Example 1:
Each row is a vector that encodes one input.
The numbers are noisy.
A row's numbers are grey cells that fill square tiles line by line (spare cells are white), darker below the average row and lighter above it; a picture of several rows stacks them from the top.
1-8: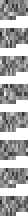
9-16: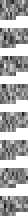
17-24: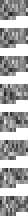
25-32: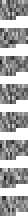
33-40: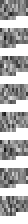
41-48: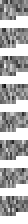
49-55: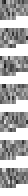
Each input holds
three true/false values.
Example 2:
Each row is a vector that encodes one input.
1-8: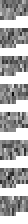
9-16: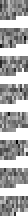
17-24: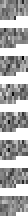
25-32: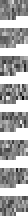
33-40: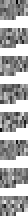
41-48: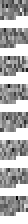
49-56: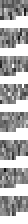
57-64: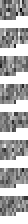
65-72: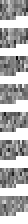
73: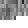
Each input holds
a point on an 11-point line.
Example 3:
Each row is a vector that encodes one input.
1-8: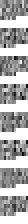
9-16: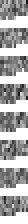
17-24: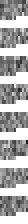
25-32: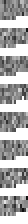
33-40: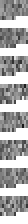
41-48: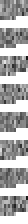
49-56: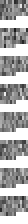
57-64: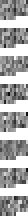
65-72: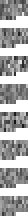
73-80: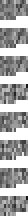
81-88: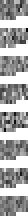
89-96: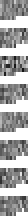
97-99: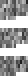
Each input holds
a point on a 4-point line.
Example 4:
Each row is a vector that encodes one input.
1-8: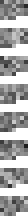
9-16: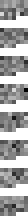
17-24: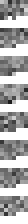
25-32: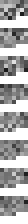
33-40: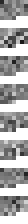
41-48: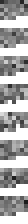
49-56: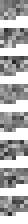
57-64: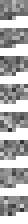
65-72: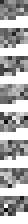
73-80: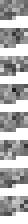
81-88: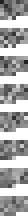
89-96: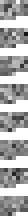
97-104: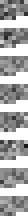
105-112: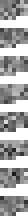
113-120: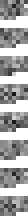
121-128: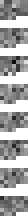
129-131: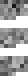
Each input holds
one of 9 labels.
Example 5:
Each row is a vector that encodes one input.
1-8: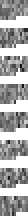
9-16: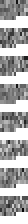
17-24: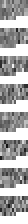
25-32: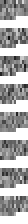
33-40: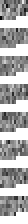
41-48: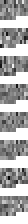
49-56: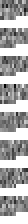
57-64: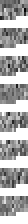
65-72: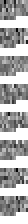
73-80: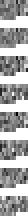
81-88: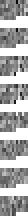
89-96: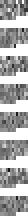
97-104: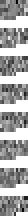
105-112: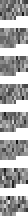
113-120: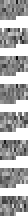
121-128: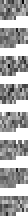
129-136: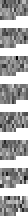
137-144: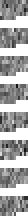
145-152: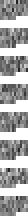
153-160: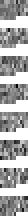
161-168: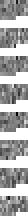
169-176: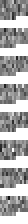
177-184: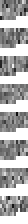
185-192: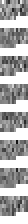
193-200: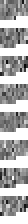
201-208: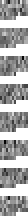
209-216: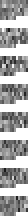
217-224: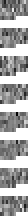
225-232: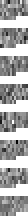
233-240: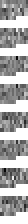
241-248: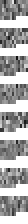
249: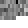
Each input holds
a point on an 11-point line.
